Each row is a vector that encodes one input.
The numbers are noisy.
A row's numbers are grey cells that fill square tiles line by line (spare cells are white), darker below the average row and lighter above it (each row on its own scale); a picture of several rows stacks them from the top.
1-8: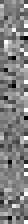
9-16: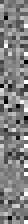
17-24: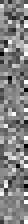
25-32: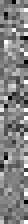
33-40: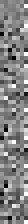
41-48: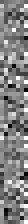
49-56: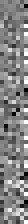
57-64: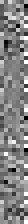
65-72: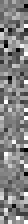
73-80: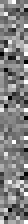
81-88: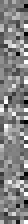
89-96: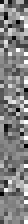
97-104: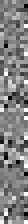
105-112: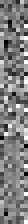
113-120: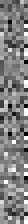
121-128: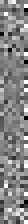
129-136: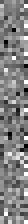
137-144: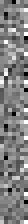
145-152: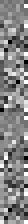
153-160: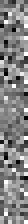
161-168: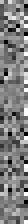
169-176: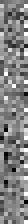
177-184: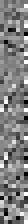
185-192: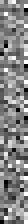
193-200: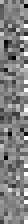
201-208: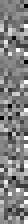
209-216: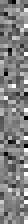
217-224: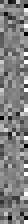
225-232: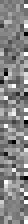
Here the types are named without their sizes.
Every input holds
either a point on a line, or five true/false values.
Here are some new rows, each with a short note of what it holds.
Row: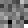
a point on a line
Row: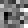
five true/false values
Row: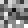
five true/false values
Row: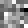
five true/false values
